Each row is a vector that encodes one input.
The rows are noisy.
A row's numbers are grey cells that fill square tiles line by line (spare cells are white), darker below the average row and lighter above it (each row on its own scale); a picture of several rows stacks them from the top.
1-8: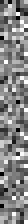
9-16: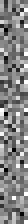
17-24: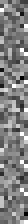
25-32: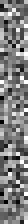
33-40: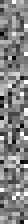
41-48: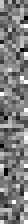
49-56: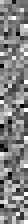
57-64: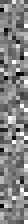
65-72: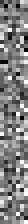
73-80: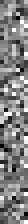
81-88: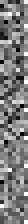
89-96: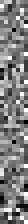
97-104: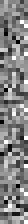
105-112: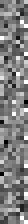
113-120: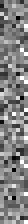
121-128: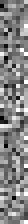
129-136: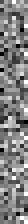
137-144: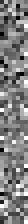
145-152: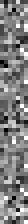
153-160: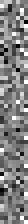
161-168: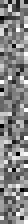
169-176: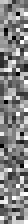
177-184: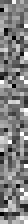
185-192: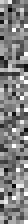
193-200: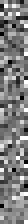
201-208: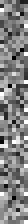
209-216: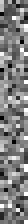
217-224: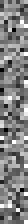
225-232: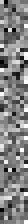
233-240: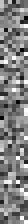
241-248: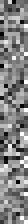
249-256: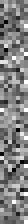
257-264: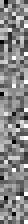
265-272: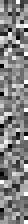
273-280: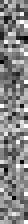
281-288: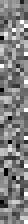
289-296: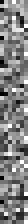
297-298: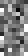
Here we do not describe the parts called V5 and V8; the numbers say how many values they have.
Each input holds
either a point on a 9-point circle and a true/false value, or a point on a 10-point line and a value of V5, or a value of V8.
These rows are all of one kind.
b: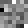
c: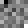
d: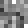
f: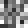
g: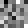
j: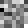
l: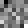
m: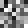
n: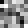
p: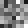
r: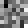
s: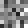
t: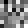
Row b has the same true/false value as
d, j and n.
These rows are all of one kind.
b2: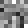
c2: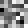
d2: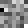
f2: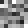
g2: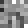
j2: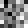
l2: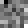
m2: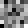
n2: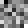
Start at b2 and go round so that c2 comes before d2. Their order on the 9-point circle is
b2, g2, m2, f2, c2, j2, d2, n2, l2.
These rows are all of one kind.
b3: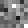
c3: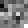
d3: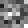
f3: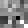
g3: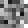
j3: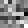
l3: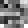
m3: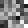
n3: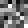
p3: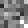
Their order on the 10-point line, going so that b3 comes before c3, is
b3, c3, d3, g3, m3, p3, f3, n3, j3, l3.
